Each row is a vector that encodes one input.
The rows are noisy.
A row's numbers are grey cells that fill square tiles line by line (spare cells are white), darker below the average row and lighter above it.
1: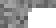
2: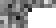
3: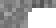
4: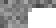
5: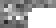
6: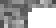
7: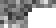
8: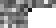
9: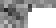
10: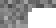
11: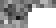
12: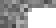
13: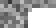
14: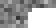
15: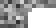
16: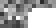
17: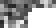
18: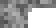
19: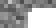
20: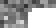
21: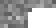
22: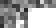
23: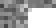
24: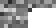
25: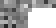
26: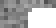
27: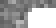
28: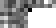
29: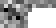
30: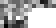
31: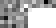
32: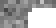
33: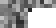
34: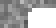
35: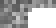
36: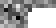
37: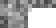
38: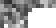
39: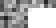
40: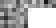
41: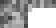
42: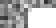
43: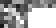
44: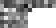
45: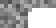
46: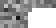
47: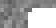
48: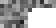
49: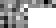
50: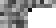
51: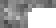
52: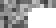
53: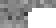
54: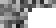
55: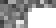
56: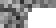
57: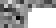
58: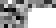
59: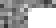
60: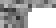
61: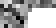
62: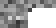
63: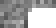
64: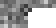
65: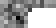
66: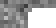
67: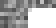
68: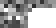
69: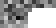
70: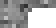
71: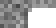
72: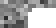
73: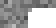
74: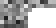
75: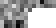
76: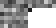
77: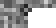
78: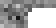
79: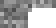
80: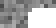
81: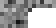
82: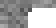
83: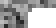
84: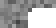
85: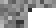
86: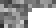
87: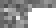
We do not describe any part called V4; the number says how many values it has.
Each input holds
either one of 5 labels and a value of V4, or a list of up to two points on a 6-point circle.
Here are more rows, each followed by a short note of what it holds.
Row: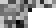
a list of two items
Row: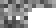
one of 5 labels and a value of V4
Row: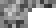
one of 5 labels and a value of V4
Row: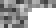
the empty list
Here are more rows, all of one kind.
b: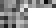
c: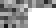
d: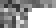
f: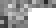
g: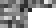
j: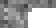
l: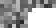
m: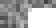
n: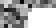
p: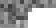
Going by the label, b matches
d and p.
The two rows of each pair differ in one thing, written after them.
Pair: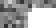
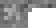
the value of V4
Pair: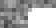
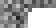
the label
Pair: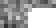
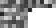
the label
